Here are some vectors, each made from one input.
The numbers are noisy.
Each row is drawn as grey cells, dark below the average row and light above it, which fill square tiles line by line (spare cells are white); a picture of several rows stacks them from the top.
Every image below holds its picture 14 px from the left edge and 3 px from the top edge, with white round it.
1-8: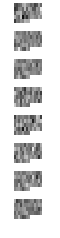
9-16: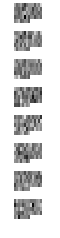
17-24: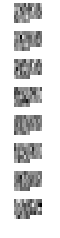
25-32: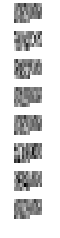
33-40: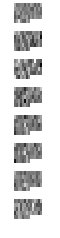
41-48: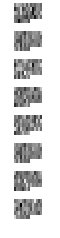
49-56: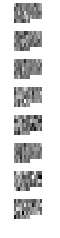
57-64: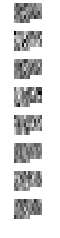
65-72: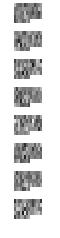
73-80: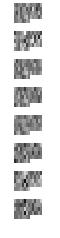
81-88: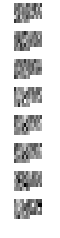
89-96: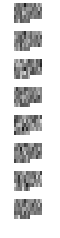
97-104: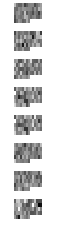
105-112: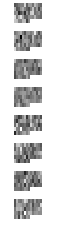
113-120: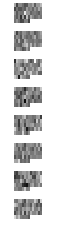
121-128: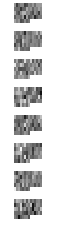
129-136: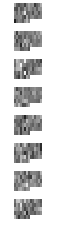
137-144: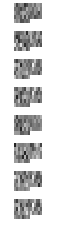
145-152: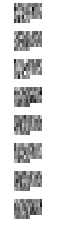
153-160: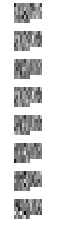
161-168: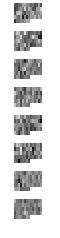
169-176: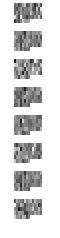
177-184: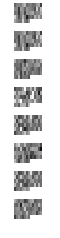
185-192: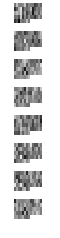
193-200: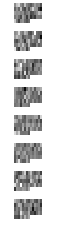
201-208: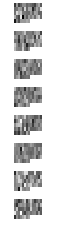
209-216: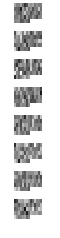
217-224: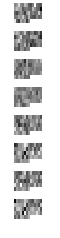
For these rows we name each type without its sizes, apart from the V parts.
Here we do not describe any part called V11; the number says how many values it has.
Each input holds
a point on a line and a true/false value, together with either a point on a line, or a value of V11.
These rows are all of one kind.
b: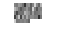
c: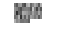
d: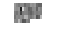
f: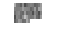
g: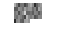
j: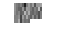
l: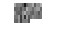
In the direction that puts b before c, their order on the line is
b, c, d, f, j, l, g.
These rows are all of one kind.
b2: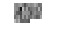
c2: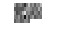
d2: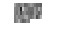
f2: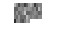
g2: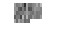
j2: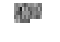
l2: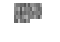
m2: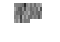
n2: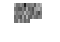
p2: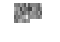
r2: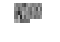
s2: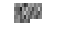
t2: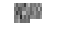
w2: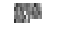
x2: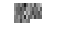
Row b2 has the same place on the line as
g2, j2, l2 and r2.
